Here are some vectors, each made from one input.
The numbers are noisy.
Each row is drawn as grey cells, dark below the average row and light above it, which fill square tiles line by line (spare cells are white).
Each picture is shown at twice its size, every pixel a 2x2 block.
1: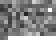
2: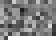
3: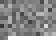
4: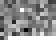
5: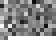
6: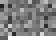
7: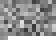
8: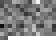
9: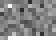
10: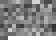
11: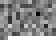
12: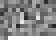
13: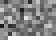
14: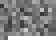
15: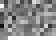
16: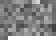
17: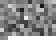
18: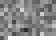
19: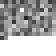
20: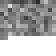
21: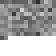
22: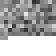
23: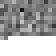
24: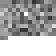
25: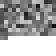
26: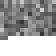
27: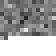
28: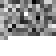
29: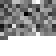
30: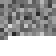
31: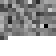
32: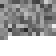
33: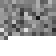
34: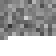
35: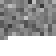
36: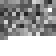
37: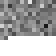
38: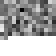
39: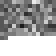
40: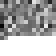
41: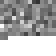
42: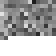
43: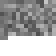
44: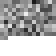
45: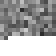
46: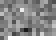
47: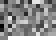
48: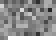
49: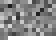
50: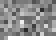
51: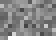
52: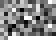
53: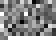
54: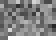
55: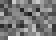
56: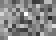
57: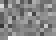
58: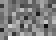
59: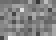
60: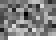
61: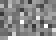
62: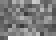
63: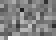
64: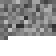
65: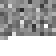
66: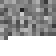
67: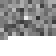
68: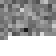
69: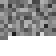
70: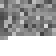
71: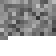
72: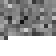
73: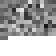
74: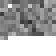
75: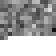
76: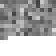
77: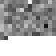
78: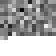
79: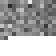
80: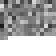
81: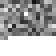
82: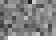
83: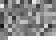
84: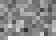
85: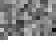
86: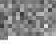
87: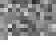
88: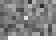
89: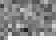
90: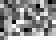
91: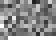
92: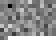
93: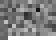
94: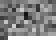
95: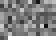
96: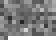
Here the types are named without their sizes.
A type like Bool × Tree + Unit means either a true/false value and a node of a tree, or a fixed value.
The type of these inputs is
Line × Tree × (Tree + Unit).
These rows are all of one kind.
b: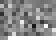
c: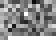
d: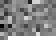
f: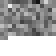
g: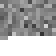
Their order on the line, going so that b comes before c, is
d, g, b, f, c.
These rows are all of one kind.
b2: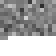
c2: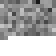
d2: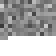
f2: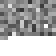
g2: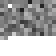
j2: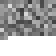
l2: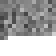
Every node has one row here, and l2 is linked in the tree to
b2, c2 and j2.
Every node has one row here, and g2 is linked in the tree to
b2.
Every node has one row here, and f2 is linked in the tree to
c2.
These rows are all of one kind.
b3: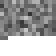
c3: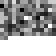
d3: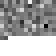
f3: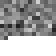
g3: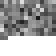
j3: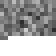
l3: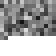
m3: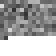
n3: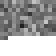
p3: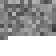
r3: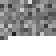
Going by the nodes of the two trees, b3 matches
d3, j3, l3 and n3.
